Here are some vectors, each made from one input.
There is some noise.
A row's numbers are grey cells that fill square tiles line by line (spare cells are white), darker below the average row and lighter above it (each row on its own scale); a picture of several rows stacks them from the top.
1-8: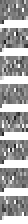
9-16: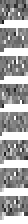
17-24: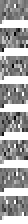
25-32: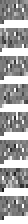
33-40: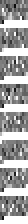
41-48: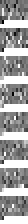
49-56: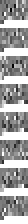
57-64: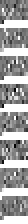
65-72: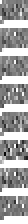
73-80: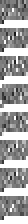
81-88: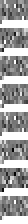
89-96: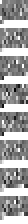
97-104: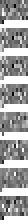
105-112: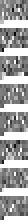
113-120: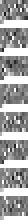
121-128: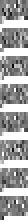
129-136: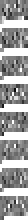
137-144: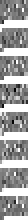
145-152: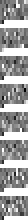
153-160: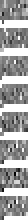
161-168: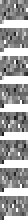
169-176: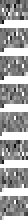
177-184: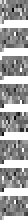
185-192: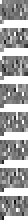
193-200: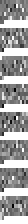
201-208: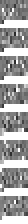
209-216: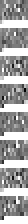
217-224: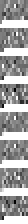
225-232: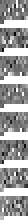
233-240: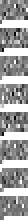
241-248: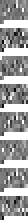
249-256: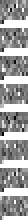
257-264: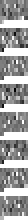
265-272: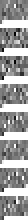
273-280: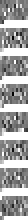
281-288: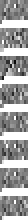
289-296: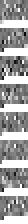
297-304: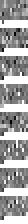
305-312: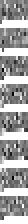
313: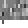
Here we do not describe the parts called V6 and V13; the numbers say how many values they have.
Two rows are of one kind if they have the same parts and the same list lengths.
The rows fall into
4 kinds.
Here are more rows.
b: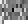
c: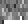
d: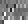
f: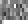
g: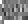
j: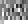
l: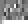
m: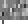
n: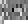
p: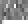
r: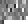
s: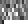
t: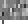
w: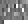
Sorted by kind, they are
b, j, n
c, d, r, s, w
f, g, l, p
m, t

